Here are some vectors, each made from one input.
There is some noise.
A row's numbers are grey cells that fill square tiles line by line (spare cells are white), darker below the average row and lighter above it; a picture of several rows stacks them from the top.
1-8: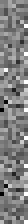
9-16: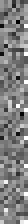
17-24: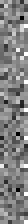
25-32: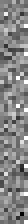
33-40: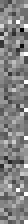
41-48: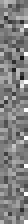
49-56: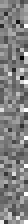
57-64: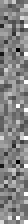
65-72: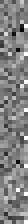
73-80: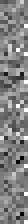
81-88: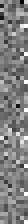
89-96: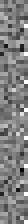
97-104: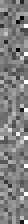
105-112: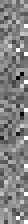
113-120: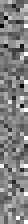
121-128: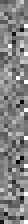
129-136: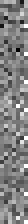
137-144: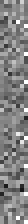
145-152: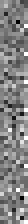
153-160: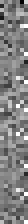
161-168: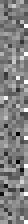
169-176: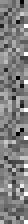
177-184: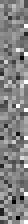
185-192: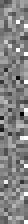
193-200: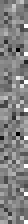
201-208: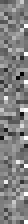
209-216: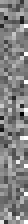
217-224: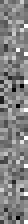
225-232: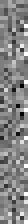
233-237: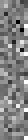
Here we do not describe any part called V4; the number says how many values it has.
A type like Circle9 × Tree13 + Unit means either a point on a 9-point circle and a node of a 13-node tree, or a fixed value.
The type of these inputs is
(Label12 + Line11) × V4.
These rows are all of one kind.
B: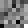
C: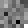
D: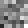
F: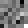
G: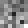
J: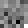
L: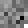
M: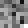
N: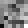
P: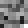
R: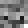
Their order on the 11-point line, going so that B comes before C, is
B, N, D, J, C, G, L, R, M, P, F.
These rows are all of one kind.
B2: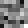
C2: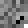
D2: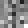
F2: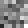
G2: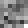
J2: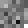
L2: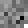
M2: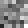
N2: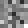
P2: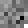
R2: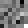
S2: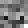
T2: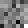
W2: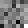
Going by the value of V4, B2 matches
F2, G2, M2 and S2.
